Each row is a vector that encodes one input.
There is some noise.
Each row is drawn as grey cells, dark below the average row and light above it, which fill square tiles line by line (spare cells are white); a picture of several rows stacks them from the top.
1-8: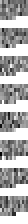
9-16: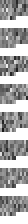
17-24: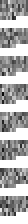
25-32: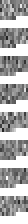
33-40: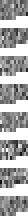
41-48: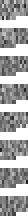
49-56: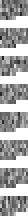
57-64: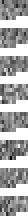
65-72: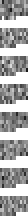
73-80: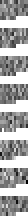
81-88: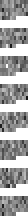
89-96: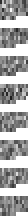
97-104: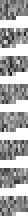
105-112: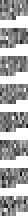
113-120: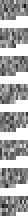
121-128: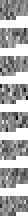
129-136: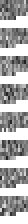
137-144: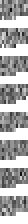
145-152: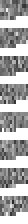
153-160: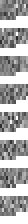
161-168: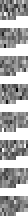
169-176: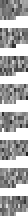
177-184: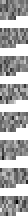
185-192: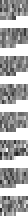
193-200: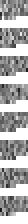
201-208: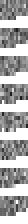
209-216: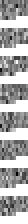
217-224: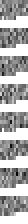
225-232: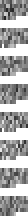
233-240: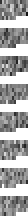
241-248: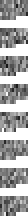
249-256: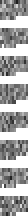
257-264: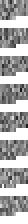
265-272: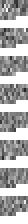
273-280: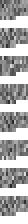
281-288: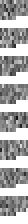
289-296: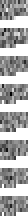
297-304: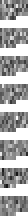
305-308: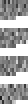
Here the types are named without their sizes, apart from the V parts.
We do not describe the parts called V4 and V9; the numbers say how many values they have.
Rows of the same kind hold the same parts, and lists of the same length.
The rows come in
2 kinds.
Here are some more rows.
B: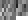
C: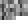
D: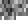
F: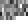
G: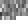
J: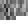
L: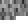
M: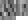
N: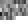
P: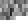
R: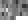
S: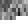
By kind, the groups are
B, C, D, F, M, S
G, J, L, N, P, R

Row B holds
a label, a point on a line and a true/false value.
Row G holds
a label, a true/false value, a value of V4 and a value of V9.
